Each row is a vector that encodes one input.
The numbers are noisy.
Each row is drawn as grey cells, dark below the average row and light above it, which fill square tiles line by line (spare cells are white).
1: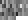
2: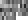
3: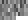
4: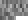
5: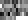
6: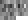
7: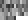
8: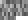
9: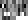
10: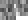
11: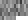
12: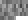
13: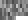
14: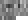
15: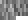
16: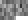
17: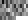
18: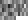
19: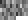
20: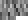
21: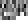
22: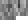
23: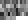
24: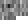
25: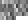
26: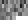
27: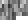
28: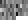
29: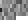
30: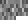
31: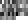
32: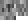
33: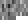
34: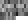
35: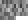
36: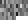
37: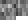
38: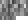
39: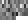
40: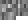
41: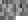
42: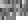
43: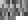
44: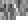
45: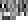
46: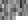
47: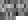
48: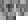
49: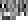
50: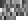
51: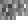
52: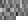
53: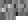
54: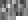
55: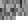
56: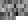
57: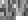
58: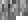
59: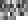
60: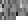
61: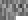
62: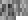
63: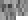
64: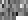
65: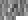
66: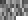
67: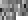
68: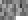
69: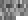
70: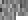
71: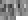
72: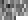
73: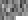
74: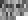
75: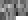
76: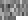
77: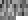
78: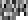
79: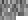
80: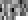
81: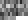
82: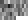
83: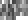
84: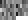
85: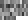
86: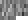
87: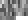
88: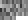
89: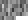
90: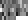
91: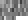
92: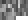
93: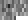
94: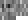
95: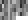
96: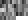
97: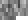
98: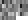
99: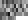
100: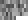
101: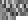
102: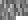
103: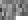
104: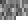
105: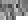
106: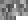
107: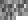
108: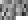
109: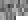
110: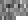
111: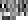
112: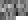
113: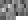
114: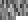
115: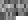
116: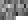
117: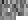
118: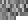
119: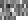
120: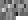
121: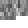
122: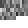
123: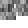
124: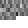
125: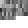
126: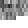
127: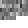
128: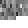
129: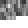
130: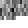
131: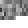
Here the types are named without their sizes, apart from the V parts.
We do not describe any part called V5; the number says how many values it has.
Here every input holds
a list of items, each a true/false value and a value of V5.
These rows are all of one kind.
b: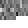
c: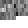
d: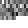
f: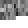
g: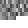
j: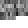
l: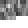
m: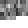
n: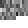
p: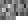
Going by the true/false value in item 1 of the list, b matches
d, g and n.
